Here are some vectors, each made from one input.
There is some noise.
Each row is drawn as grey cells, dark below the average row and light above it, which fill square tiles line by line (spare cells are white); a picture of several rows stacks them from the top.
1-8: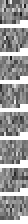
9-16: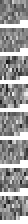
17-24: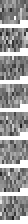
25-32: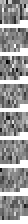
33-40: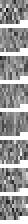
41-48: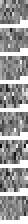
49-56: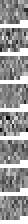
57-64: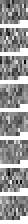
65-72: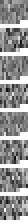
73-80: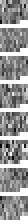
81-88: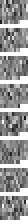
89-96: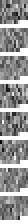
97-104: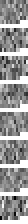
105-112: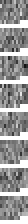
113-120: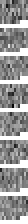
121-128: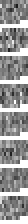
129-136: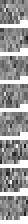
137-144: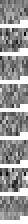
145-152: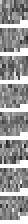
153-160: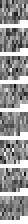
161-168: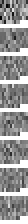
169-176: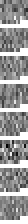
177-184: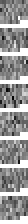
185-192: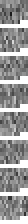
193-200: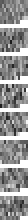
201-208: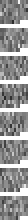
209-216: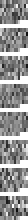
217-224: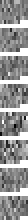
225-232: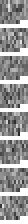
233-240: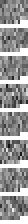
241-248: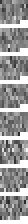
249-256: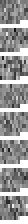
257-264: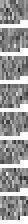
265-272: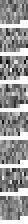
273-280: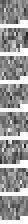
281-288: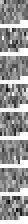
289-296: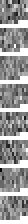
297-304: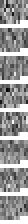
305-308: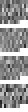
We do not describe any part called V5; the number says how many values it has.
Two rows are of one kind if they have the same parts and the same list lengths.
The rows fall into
2 kinds.
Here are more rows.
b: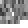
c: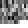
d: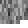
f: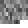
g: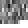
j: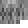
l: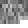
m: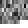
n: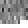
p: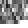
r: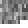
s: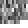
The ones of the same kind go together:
b, d, f, j, l, n, r
c, g, m, p, s

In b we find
a point on a 9-point circle and a point on an 11-point line.
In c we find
a point on a 7-point line and a value of V5.
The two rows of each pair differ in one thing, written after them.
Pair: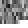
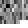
the place on the 7-point line
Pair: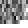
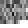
the place on the 7-point line
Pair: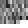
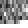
the value of V5
